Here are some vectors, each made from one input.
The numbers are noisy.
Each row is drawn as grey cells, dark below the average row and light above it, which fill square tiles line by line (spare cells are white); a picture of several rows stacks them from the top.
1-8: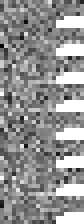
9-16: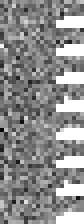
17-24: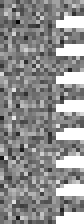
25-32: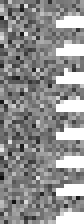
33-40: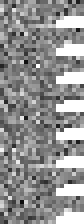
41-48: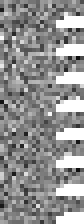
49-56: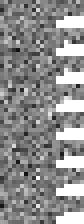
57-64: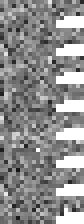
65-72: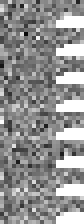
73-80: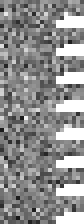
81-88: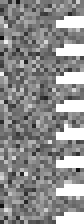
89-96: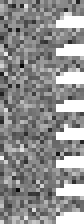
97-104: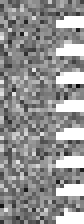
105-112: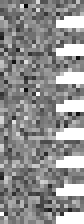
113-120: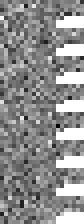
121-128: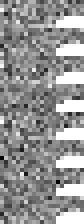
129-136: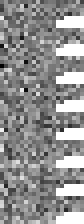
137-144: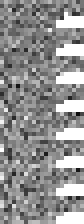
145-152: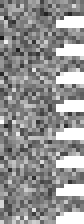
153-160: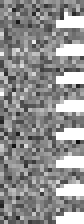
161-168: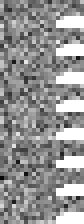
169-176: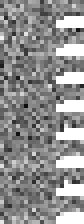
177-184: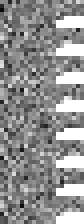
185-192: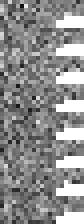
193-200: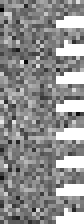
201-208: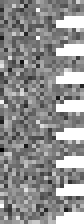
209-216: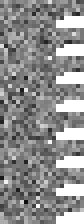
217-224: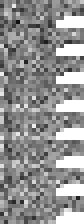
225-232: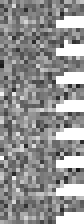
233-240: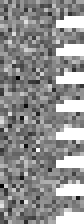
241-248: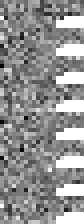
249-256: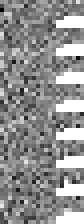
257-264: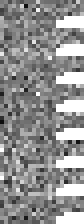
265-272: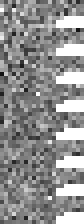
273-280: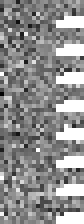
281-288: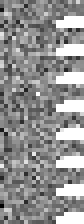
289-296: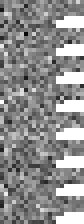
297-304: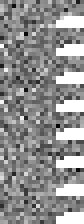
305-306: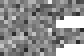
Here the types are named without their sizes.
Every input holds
a point on a circle, together with either a point on a circle, or a point on a line.
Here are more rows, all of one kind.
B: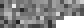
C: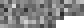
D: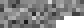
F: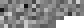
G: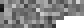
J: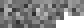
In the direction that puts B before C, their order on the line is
J, G, F, D, B, C.
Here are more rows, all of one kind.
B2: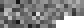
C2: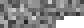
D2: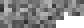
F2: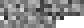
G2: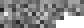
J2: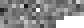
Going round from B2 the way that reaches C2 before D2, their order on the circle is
B2, J2, F2, C2, D2, G2.
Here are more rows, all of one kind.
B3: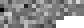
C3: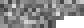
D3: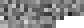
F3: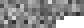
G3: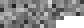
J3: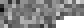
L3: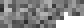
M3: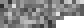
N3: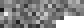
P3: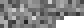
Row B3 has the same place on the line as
G3 and N3.
